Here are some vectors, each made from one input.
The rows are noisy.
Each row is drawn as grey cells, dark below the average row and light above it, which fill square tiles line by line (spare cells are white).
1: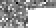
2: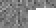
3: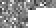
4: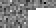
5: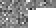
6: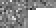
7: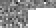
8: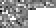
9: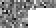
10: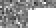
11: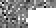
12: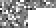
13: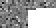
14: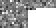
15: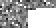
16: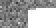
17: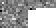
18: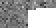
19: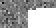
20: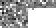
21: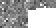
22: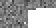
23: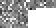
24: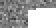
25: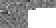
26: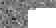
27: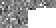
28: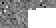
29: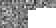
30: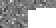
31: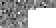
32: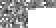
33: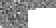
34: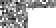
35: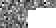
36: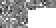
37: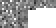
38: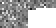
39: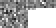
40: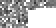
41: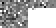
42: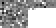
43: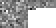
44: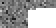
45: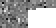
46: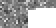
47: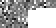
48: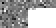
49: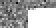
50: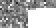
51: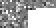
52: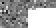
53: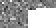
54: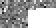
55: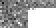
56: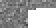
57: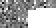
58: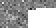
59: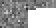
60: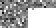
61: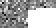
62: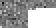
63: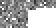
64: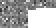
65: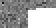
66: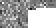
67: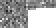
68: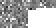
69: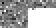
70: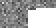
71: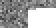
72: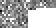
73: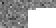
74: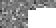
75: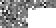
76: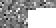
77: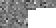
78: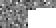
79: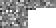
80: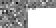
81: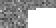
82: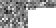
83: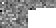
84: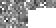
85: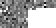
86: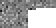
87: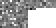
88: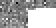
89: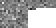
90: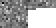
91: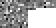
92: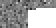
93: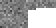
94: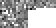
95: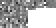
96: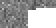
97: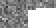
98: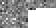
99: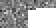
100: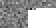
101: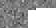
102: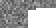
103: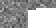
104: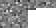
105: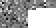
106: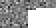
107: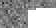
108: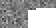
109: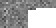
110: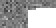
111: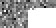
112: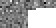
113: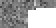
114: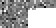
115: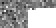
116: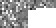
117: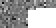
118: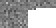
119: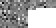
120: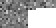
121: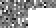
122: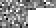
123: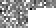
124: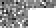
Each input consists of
a point on each of three 6-point circles and a true/false value.
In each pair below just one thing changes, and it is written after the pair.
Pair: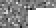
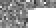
the true/false value
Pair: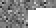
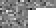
the place on one of the three 6-point circles
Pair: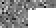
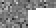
the true/false value
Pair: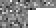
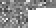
the true/false value
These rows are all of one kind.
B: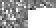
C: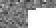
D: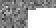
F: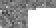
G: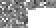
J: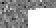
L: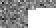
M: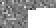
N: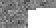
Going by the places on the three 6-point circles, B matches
D and F.
